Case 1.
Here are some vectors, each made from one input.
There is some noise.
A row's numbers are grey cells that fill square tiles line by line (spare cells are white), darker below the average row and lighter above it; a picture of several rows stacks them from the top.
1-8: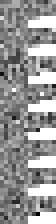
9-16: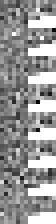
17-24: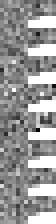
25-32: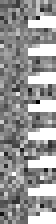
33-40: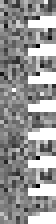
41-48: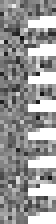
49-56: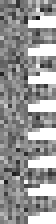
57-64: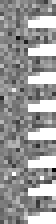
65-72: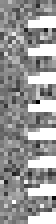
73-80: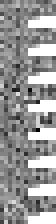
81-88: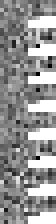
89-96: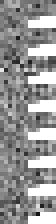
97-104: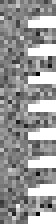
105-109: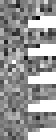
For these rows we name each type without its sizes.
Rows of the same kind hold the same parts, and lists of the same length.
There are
2 kinds of row.
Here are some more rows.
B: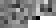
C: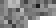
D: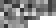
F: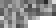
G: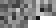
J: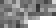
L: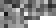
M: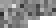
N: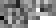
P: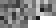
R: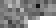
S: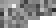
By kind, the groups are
B, D, G, L, N, P
C, F, J, M, R, S

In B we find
a point on a line.
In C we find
a node of a tree.
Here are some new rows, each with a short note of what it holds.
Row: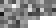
a node of a tree
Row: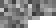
a node of a tree
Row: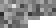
a node of a tree
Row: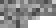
a node of a tree
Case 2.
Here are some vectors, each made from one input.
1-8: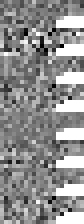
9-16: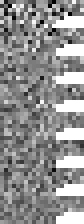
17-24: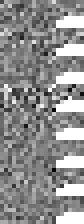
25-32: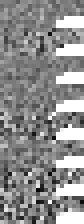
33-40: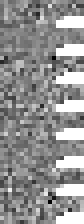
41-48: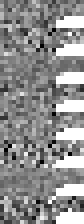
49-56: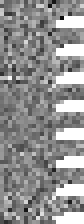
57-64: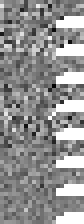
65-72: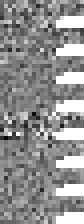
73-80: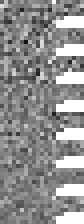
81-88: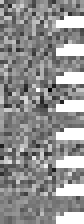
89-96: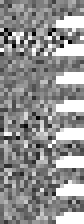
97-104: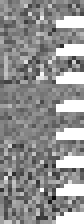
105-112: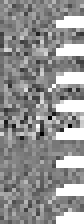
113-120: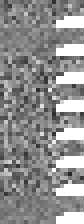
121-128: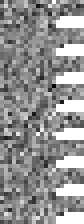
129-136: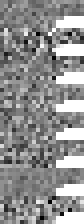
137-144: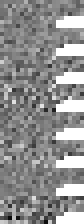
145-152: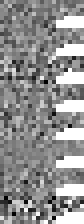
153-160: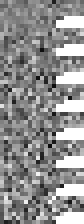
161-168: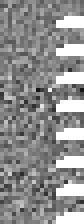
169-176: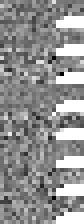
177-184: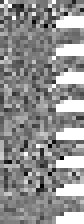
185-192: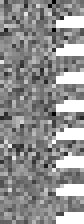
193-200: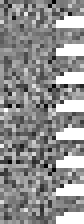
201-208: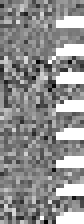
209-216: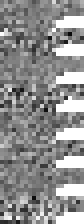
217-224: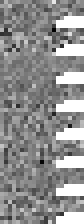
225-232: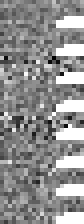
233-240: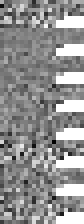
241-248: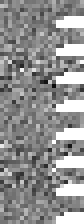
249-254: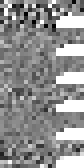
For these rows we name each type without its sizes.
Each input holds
a list of points on a line.
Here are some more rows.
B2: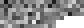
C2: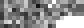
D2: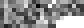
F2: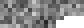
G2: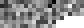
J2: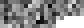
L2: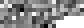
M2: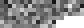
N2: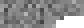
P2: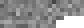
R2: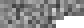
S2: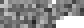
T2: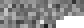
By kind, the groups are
B2, R2
C2, F2, G2, L2, P2
D2, J2, M2, N2, S2, T2

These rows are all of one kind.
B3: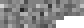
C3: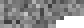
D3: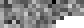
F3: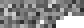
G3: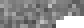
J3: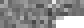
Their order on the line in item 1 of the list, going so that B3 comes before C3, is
B3, G3, F3, C3, D3, J3.
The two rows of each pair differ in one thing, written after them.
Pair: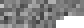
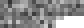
the place on the line in item 1 of the list
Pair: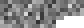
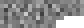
the place on the line in item 2 of the list
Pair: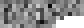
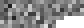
the place on the line in item 1 of the list
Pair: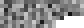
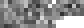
the place on the line in item 2 of the list
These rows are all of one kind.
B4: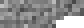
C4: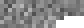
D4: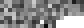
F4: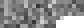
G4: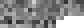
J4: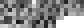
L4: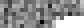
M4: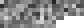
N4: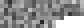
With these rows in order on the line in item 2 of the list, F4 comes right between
C4 and D4.
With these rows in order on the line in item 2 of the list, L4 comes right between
B4 and J4.
